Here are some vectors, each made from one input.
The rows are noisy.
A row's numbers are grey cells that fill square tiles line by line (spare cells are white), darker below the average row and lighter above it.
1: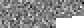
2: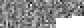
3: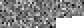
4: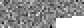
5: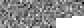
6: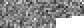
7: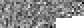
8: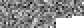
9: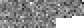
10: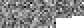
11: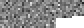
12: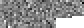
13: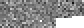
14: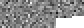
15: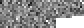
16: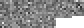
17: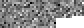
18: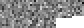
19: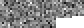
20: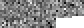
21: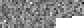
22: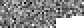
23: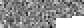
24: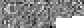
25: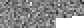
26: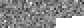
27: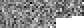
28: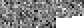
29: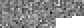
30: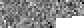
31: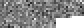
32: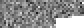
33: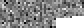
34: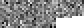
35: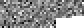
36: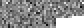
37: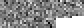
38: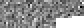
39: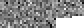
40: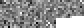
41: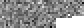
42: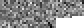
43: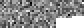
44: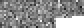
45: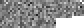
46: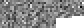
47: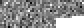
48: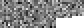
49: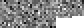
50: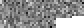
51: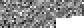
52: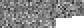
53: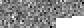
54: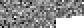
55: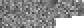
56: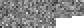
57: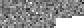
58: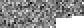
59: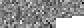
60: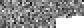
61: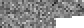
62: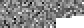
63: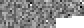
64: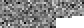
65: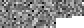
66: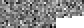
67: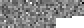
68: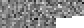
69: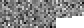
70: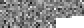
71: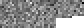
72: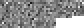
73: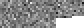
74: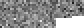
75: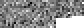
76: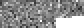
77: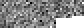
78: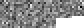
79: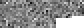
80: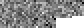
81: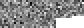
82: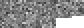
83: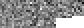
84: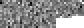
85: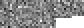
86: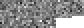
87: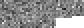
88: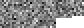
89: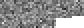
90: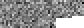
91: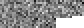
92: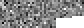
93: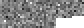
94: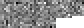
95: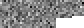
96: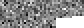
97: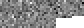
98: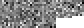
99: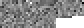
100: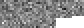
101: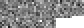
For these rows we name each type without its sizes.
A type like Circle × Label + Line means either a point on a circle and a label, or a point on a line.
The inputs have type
(Circle + Tree) × Line.
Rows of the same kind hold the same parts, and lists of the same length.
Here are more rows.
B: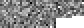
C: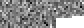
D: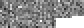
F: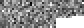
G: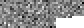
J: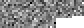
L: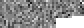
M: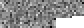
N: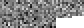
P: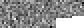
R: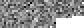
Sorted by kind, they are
B, C, D, F, G, N
J, L, M, P, R

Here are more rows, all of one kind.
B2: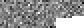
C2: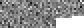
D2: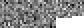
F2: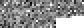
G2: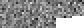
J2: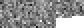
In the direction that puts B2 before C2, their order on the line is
D2, B2, G2, J2, C2, F2.
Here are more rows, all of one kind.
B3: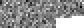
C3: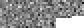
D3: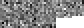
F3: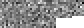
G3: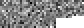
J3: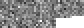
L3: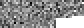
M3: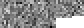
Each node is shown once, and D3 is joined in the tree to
J3, L3 and M3.
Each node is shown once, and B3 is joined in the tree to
M3.
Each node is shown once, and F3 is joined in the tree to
J3.
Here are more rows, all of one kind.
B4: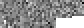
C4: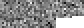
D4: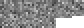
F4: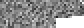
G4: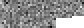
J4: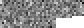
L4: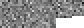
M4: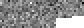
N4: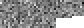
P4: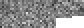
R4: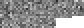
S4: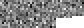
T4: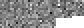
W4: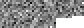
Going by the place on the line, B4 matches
G4, J4 and N4.
